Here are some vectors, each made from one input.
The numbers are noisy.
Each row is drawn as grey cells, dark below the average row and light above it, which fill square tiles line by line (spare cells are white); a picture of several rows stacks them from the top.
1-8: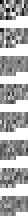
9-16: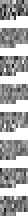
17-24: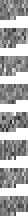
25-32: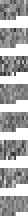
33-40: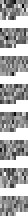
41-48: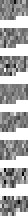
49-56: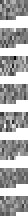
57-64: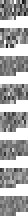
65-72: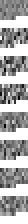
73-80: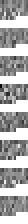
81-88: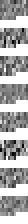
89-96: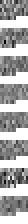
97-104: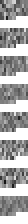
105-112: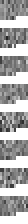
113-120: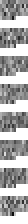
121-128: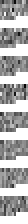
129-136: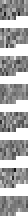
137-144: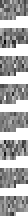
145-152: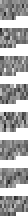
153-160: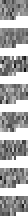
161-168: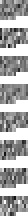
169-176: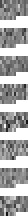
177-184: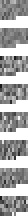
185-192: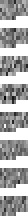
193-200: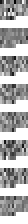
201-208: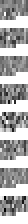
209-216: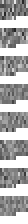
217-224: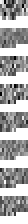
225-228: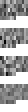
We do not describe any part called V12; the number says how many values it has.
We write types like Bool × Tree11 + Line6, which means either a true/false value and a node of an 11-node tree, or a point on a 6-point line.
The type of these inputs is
Bool × List2(V12) + Line10.
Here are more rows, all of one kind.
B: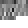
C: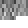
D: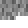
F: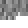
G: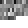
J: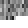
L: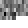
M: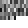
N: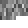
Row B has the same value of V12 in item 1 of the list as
L and N.
